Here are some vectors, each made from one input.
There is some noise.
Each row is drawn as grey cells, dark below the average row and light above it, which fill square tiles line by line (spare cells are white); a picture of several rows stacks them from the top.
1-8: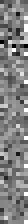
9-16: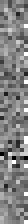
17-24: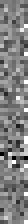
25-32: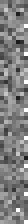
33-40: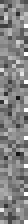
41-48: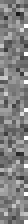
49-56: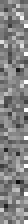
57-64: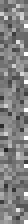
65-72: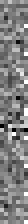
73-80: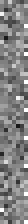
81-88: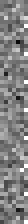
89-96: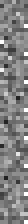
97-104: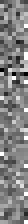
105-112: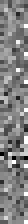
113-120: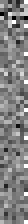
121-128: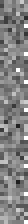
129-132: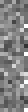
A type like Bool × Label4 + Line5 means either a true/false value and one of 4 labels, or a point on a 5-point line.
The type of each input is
List2(Line11).
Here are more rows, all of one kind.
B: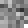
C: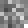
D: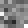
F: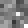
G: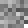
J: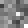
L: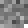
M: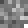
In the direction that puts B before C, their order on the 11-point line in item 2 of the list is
M, F, D, L, J, B, C, G.
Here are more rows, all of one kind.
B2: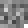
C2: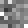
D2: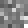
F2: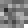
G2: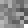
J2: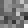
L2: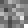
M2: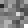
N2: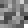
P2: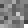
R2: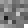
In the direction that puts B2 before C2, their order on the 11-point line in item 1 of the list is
N2, J2, R2, B2, P2, M2, G2, F2, C2, L2, D2.
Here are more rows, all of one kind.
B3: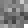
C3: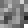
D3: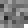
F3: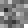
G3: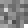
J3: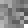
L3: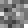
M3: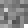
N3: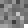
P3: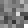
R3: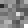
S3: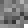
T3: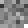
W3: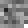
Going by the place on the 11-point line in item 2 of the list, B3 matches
G3, J3 and M3.
